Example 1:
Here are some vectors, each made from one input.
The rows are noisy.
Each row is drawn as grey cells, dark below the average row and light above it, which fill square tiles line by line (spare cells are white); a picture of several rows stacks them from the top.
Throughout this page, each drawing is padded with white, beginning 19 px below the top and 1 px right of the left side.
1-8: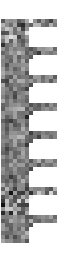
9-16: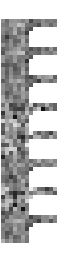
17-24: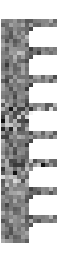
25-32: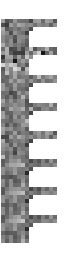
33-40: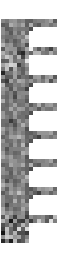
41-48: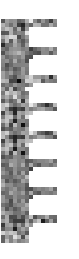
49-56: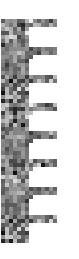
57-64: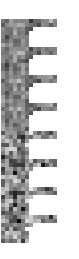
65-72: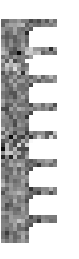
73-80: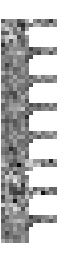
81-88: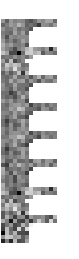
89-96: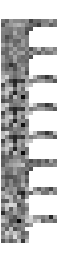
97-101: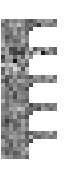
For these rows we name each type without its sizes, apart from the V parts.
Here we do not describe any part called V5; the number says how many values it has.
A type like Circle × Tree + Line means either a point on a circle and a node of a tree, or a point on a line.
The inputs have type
Label × Line + V5.
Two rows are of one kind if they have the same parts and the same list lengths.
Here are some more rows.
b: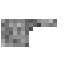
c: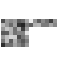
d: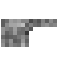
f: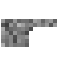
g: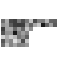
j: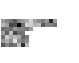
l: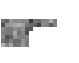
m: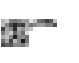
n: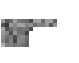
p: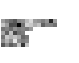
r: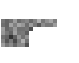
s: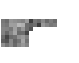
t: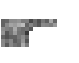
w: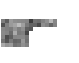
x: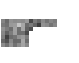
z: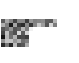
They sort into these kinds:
b, d, f, l, n, r, s, t, w, x
c, g, j, m, p, z

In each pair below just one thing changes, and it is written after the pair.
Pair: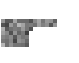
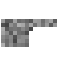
the label
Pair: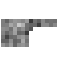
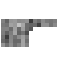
the label
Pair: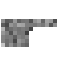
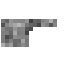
the place on the line
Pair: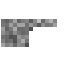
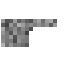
the place on the line
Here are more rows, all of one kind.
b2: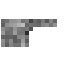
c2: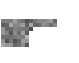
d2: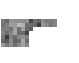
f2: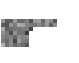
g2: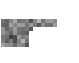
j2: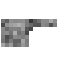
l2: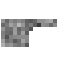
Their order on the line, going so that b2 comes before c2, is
b2, d2, j2, l2, c2, g2, f2.
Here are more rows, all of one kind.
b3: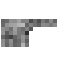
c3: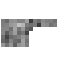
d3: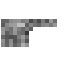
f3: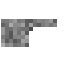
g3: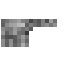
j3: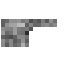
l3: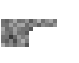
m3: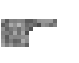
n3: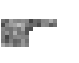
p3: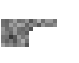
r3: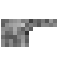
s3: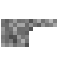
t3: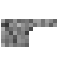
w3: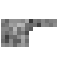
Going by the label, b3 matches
c3, f3, l3 and p3.
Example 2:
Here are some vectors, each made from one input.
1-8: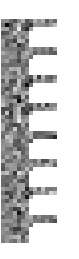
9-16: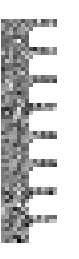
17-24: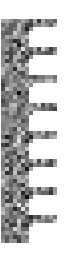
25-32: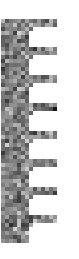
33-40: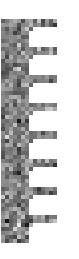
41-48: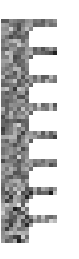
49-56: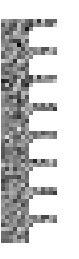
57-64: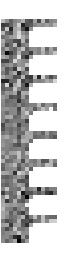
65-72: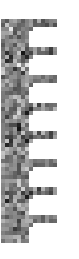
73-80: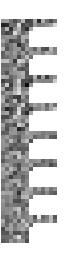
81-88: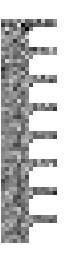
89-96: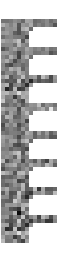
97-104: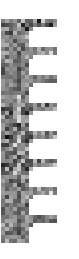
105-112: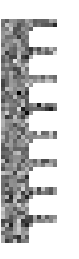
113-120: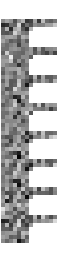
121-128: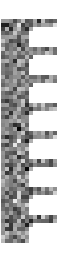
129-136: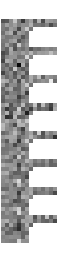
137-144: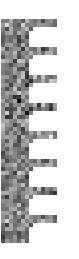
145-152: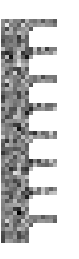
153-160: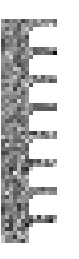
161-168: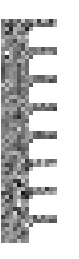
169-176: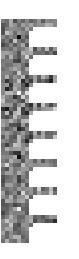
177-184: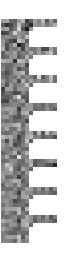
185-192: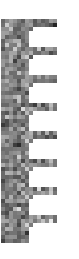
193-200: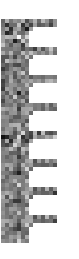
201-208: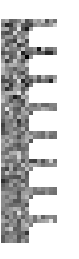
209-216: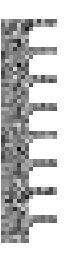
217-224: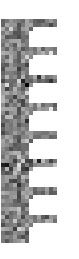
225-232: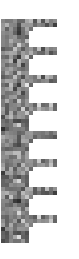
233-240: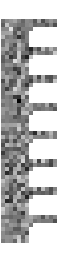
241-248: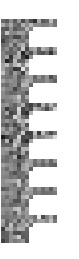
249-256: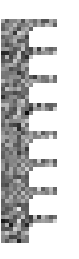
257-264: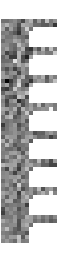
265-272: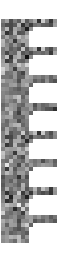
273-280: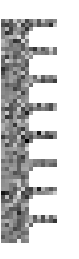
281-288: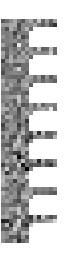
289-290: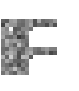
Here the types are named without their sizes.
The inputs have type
Bool × (Label + Line).
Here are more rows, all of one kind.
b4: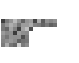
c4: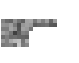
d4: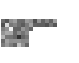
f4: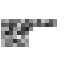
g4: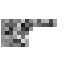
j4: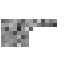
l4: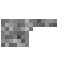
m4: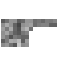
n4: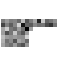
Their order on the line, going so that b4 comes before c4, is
b4, j4, g4, f4, c4, m4, l4, n4, d4.
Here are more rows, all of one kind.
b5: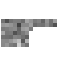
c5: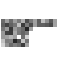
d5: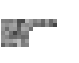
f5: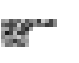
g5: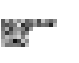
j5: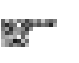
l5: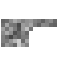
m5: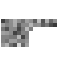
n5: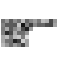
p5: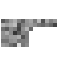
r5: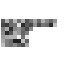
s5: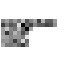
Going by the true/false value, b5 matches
d5, l5, m5 and p5.
